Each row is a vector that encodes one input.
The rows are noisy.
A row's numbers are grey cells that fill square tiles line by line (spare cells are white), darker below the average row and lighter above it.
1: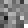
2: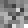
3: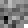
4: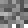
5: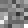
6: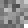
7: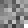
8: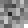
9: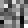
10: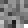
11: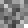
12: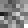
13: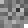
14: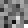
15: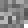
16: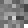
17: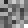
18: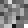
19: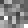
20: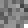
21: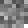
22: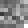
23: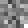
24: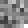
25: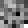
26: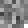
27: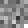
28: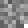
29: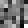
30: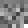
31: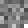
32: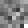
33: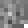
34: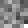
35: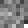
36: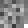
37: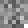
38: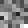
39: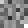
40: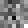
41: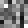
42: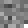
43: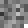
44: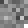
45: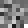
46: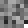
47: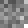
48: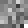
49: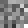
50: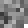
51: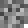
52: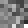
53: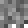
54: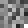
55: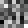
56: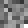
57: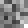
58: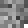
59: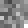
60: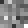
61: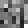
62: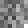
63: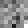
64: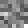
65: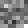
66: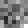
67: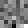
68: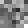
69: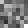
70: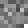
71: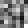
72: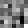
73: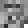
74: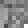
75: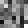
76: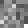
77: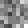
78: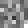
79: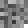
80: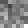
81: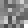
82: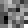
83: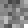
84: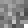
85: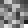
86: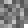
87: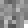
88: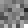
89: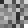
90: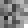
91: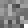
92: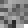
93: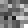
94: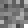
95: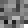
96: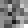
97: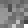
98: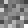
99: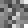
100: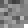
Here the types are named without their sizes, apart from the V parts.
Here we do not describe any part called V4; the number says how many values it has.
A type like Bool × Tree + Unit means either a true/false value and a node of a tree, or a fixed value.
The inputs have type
List(Bool × V4).
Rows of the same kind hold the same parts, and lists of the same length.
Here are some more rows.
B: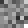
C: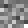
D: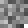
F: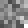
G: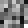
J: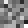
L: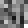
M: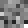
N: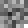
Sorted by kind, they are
B, C, F, J
D, M, N
G, L

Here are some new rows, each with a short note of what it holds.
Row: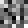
the empty list
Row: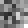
a list of one item
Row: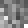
a list of two items
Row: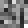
the empty list
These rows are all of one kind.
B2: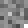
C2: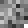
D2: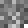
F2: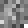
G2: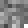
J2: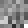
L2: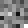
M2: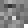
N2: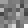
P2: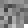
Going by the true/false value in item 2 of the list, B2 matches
L2, M2, N2 and P2.
